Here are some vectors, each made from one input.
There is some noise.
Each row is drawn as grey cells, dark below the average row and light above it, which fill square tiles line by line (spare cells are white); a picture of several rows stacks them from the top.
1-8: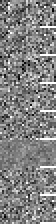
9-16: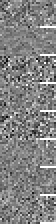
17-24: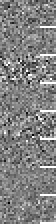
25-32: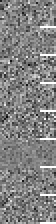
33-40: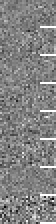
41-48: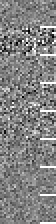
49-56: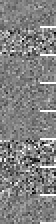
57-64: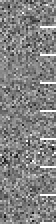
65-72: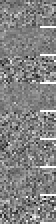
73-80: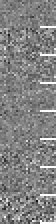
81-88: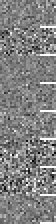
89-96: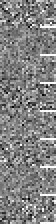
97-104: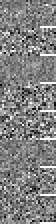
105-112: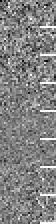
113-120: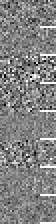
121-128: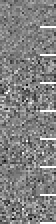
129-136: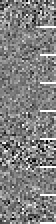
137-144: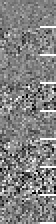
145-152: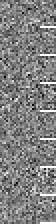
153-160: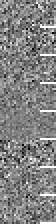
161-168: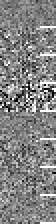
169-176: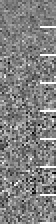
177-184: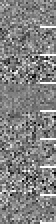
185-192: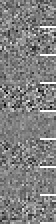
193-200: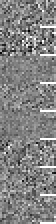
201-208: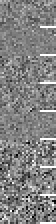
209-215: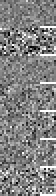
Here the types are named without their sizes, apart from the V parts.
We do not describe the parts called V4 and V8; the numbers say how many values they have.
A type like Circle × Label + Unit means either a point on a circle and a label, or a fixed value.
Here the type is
Label × V4 + Line × (Tree + V8).
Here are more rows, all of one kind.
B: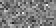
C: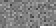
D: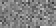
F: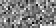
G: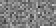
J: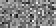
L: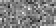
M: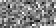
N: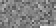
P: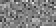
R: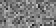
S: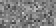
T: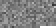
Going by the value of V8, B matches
C, G, J and R.
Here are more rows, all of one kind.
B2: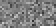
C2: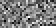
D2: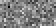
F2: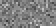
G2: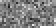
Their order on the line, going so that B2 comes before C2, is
F2, B2, G2, D2, C2.
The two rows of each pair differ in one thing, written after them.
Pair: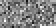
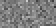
the node of the tree
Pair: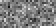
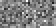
the node of the tree
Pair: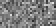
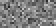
the node of the tree
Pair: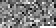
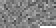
the node of the tree
